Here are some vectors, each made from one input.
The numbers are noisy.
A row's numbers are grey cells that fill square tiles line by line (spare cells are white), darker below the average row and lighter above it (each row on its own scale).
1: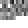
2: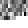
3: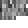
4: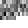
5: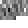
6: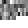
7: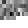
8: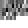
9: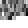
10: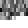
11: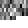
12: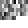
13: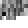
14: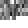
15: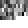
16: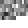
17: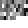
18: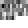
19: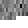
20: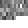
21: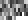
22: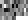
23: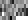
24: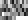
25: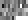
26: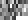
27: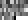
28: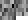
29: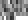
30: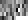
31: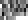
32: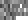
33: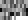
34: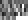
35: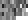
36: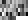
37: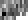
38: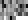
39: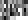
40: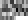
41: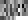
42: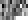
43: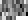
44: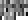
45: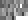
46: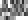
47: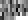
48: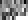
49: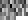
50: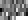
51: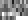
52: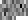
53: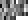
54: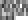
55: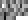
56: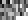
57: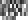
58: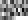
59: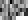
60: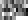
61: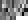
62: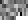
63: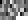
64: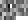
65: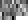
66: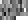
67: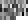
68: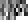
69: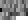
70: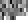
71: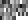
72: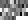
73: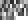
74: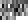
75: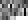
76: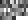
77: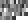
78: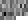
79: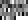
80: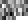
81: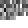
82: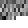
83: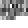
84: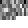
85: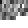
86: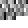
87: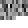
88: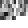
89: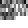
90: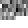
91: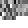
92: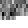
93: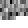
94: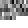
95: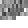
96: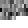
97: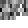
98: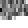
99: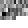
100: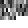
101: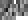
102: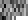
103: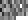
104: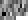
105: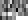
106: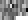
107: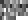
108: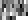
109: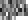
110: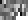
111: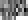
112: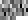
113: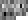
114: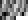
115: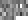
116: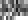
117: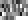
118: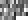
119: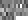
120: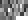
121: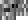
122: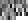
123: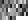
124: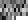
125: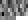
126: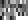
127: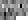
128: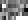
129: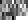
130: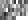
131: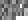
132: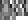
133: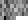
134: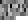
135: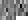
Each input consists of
either a point on a 5-point circle, one of 6 labels and a true/false value, or a fixed value.
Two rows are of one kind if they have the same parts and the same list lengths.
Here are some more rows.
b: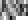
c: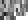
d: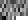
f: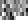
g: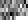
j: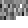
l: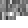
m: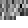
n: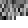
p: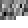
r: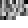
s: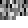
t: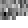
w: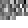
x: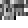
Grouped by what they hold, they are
b, c, f, g, j, l, m, p, r, s, t, w, x
d, n

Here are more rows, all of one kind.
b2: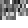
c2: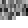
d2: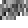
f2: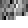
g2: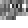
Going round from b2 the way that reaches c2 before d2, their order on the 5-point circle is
b2, c2, f2, g2, d2.
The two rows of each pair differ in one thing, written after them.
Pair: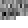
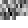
the true/false value
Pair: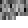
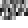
the true/false value
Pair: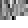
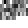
the true/false value
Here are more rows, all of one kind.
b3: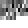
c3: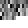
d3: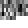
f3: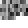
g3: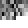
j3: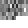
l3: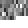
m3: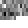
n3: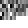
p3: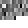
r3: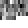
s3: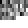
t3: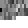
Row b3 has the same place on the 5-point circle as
d3, f3 and p3.
